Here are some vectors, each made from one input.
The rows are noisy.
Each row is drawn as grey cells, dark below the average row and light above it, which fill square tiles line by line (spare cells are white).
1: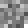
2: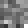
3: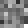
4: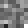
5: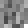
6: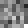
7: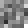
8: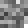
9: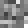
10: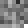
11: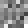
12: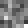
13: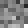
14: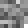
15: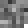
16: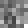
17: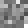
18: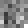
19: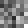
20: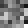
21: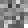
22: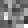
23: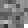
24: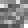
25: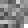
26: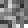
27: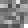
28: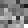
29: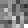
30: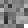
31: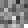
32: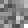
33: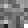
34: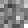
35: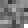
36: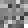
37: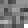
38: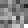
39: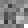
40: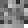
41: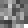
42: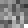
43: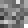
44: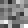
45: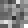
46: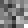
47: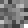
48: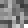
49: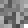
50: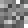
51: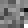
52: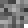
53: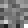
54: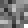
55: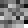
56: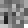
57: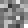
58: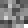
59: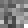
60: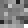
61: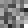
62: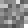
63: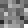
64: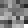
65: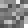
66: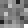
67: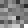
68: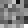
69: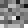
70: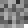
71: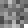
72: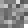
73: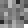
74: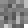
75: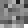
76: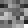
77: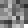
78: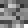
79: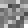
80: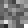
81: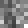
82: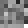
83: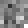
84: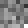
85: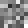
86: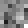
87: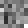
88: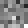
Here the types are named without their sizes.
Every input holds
either a point on a circle, or a point on a line.
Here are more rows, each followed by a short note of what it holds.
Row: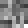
a point on a line
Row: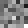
a point on a line
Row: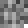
a point on a line
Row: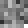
a point on a line
